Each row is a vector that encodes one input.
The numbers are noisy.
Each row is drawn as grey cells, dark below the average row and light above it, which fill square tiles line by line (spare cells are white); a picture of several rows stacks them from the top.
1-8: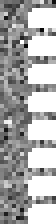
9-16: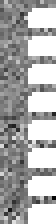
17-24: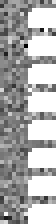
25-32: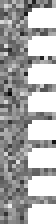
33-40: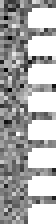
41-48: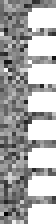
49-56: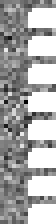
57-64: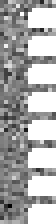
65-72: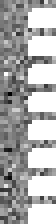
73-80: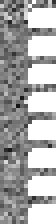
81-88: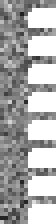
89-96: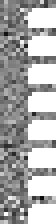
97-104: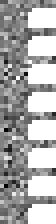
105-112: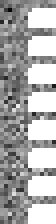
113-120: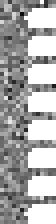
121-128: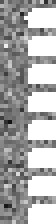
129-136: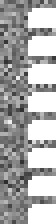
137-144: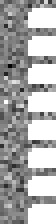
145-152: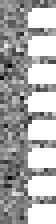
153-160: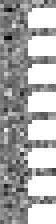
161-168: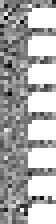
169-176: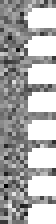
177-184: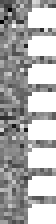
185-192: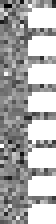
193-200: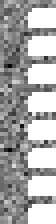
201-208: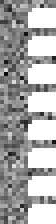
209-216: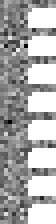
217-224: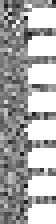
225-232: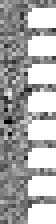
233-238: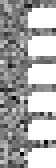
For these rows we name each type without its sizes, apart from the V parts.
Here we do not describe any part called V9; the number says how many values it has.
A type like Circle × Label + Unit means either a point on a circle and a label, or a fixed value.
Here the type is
Line × (Line + List(V9)) + Tree.
